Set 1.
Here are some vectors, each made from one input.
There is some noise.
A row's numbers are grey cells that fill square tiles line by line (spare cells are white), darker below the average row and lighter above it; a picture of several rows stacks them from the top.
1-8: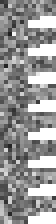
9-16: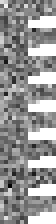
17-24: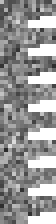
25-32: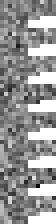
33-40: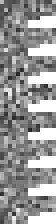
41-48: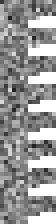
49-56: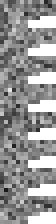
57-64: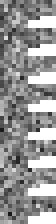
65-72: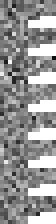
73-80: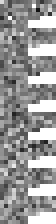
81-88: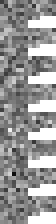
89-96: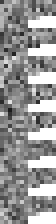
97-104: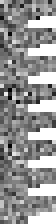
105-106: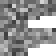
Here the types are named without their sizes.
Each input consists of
five true/false values.
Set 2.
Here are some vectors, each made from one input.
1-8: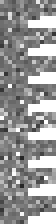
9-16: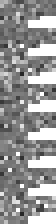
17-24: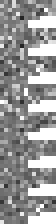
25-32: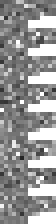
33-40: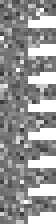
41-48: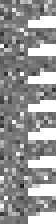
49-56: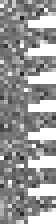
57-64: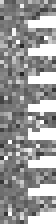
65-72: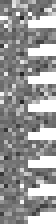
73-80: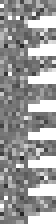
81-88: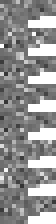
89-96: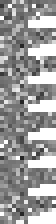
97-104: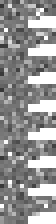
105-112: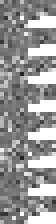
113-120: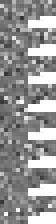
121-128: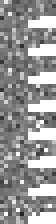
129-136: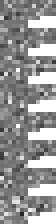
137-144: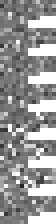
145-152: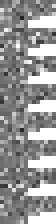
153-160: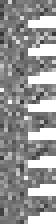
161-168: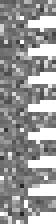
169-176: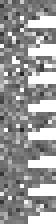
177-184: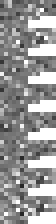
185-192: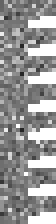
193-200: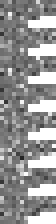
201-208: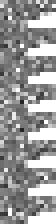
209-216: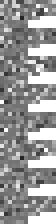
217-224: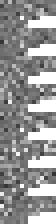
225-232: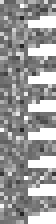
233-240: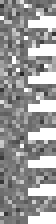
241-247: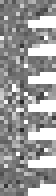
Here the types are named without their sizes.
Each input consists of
four true/false values.
